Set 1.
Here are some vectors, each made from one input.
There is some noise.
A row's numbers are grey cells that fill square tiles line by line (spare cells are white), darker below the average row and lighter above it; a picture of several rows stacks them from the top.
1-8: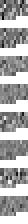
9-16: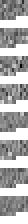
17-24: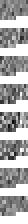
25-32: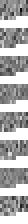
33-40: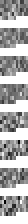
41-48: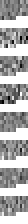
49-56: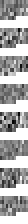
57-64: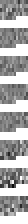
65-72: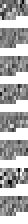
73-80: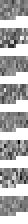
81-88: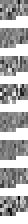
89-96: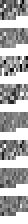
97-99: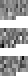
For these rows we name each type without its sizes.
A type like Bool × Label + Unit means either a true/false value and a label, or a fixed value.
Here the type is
(Bool × Bool × Bool × Bool + Unit) × Tree + Circle + Unit.
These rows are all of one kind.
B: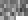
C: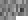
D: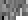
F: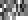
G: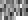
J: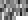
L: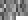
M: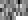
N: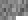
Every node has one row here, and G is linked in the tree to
B and F.
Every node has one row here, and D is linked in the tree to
M.
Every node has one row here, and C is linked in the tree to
N.
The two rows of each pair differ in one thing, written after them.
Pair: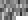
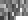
the node of the tree
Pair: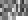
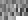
one of the four true/false values
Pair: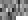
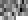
the node of the tree
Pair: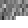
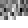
one of the four true/false values
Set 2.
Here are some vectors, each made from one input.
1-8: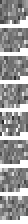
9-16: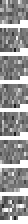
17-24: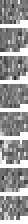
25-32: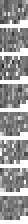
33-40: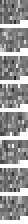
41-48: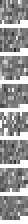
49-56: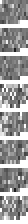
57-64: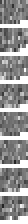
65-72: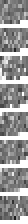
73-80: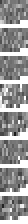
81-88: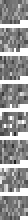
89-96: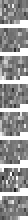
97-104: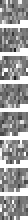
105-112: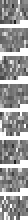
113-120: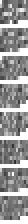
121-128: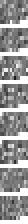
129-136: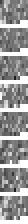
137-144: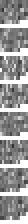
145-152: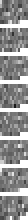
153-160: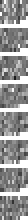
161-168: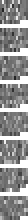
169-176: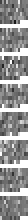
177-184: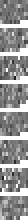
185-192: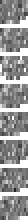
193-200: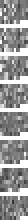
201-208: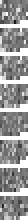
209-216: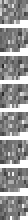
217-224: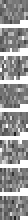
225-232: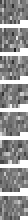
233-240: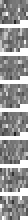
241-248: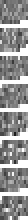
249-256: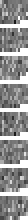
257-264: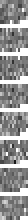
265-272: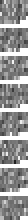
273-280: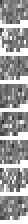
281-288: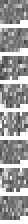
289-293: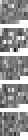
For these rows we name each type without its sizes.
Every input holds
either a node of a tree, or a list of points on a line.
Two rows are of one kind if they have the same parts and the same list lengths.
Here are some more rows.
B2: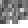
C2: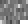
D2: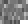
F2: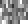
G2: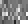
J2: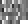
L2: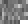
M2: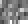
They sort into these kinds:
B2, M2
C2, D2, G2, L2
F2
J2

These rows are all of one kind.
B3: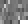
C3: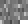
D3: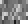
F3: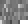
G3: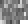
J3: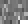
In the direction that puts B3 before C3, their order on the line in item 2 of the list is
B3, J3, F3, C3, D3, G3.
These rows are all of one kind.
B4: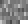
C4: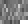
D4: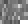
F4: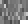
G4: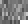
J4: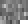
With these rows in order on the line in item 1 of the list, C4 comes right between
B4 and J4.
